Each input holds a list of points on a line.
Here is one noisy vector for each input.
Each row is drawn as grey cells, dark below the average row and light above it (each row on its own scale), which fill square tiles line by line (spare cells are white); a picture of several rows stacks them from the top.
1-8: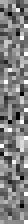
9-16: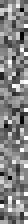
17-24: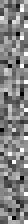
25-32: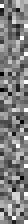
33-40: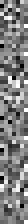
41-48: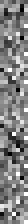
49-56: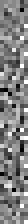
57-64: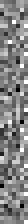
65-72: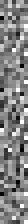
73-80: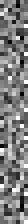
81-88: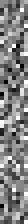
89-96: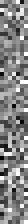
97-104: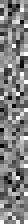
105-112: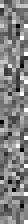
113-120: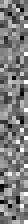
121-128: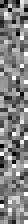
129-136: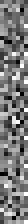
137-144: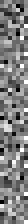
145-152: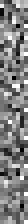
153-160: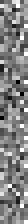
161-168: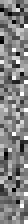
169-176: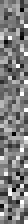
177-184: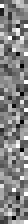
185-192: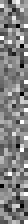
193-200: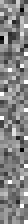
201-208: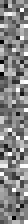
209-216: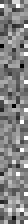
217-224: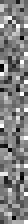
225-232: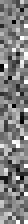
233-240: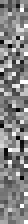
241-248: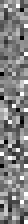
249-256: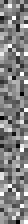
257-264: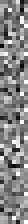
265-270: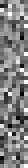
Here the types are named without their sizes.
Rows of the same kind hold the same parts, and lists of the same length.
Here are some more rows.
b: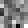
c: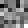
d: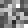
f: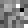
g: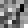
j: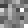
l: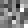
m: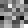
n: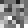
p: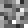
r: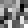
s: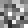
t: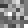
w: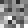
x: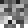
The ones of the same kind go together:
b, d, f, g, j, m, p, r, s, t
c, l
n, w, x

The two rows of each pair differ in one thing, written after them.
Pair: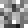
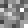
the place on the line in item 1 of the list
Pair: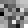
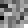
the place on the line in item 1 of the list
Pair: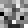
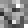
the place on the line in item 1 of the list
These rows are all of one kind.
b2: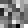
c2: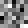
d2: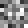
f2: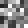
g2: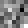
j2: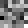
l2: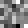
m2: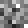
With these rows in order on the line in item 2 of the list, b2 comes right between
c2 and j2.
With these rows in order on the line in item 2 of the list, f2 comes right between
d2 and l2.
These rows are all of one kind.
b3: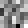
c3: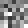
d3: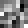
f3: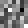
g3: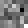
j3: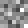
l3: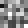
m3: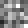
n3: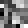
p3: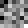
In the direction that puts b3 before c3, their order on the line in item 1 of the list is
n3, b3, j3, c3, l3, p3, m3, d3, f3, g3.
